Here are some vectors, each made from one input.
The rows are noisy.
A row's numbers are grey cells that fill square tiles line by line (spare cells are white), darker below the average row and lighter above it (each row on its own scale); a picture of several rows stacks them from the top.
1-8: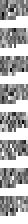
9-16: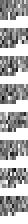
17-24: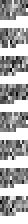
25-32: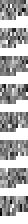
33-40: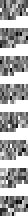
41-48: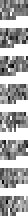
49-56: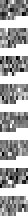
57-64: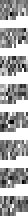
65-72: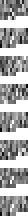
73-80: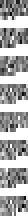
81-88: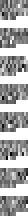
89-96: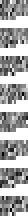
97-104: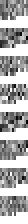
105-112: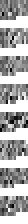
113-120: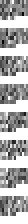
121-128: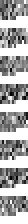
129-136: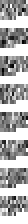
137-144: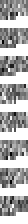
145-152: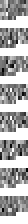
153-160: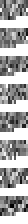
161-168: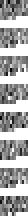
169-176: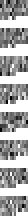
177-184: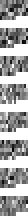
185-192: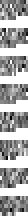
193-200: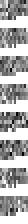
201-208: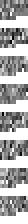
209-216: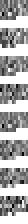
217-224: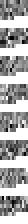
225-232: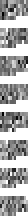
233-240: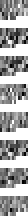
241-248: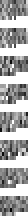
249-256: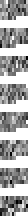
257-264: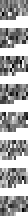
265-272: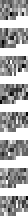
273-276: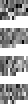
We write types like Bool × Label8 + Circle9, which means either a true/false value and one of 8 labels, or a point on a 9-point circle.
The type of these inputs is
List2(Line11) + Tree10 + Tree11.
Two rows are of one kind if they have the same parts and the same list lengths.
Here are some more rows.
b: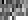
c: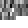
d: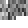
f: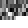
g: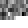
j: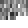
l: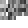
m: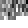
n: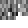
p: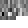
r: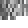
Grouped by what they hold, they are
b, j, r
c
d, l
f, g, n, p
m

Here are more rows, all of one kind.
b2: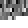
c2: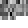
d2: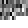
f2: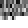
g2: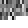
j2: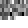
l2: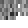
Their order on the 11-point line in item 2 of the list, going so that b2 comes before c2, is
l2, d2, b2, g2, j2, c2, f2.
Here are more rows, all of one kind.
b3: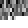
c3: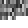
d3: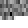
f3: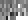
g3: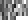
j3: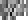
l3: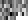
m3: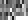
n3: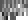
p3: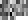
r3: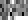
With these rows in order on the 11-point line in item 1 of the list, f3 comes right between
l3 and n3.
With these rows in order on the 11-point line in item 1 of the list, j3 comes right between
g3 and p3.
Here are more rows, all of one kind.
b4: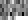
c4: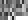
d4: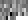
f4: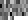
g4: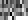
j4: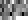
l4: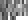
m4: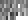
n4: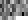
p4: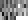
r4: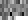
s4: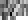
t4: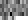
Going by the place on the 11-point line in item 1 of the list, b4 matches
j4, n4, r4 and t4.
